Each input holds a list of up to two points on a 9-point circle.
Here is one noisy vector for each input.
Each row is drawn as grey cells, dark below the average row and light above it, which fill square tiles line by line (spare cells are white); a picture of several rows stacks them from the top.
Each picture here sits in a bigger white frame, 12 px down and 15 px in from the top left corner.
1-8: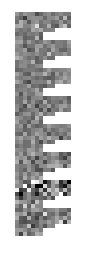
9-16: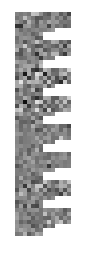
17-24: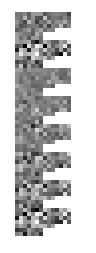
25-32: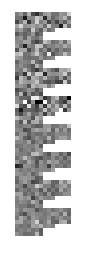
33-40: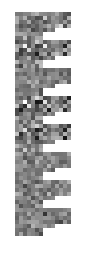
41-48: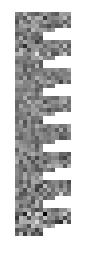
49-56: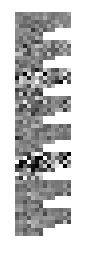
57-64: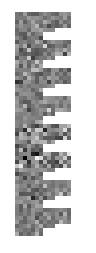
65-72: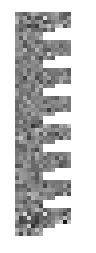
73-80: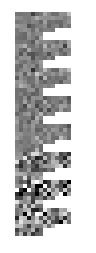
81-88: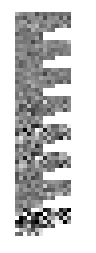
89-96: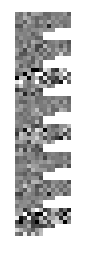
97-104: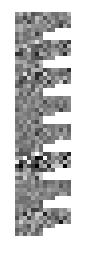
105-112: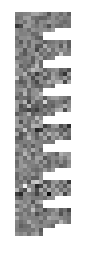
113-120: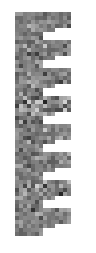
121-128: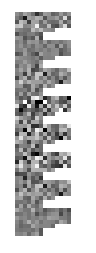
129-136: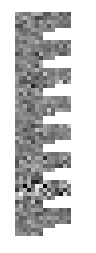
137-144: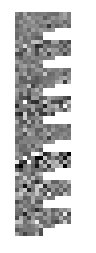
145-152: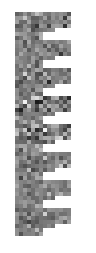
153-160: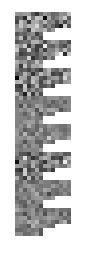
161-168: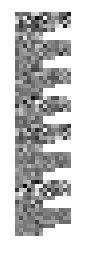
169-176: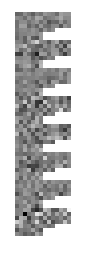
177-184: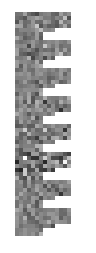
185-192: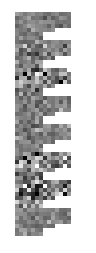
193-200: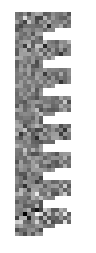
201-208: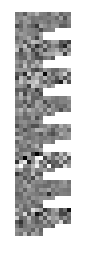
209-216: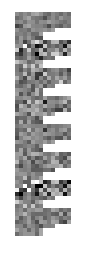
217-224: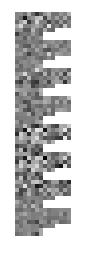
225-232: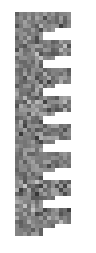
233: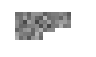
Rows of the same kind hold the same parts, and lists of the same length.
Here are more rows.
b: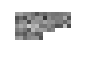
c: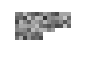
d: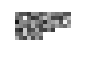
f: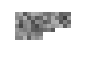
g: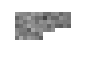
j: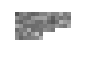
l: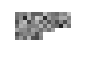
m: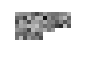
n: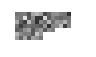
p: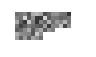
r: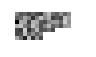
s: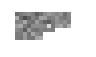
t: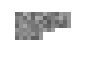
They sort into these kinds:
b, c, g, m, n, p
d, r
f, j, l, s, t

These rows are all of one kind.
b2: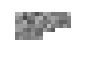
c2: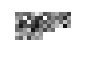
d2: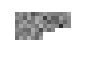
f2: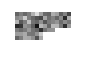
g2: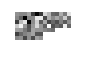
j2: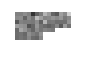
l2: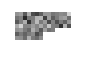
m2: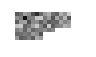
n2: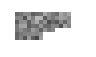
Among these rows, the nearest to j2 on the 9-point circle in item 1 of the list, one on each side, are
c2 and n2.
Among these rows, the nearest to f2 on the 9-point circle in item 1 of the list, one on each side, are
d2 and n2.
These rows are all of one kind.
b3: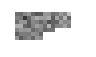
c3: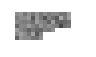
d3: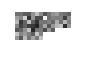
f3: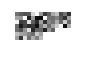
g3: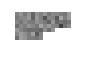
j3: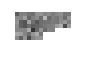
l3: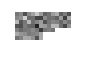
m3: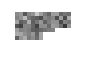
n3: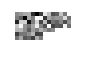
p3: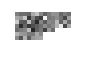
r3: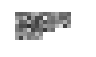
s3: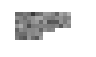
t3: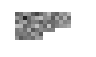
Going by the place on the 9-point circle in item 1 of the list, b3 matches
f3, p3, r3 and t3.
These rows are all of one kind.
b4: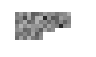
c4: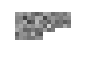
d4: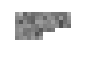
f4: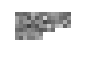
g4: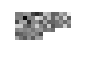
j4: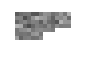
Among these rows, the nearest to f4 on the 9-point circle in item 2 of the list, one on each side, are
b4 and j4.
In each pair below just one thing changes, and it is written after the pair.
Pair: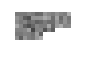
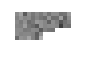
the place on the 9-point circle in item 1 of the list
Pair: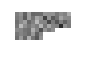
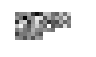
the place on the 9-point circle in item 1 of the list
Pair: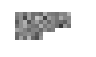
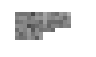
the place on the 9-point circle in item 1 of the list
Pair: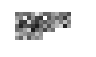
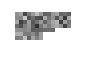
the place on the 9-point circle in item 1 of the list
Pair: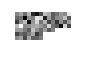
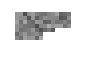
the place on the 9-point circle in item 1 of the list
